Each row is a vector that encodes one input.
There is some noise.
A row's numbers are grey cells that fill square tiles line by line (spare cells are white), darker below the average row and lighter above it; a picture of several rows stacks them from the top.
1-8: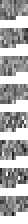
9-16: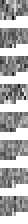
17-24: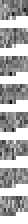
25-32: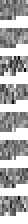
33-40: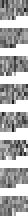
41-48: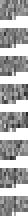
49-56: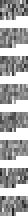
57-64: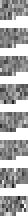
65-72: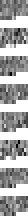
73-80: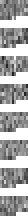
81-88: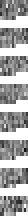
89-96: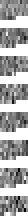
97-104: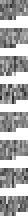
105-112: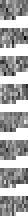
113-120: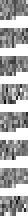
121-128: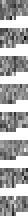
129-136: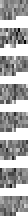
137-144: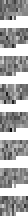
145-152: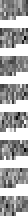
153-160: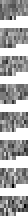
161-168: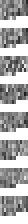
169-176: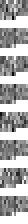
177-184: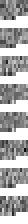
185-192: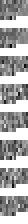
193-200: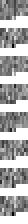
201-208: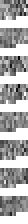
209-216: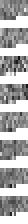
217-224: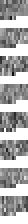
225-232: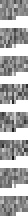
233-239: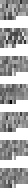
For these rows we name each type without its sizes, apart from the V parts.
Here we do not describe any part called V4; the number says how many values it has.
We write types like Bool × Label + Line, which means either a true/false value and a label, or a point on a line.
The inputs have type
(Line + V4) × List(Circle) + Tree.
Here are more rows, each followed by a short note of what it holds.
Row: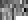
a value of V4, together with a list of two items
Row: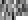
a value of V4, together with the empty list
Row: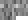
a point on a line, together with a list of one item
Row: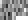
a point on a line, together with a list of two items
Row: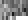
a value of V4, together with the empty list
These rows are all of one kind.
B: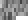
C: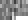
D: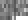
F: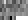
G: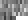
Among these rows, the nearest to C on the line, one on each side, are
B and D.
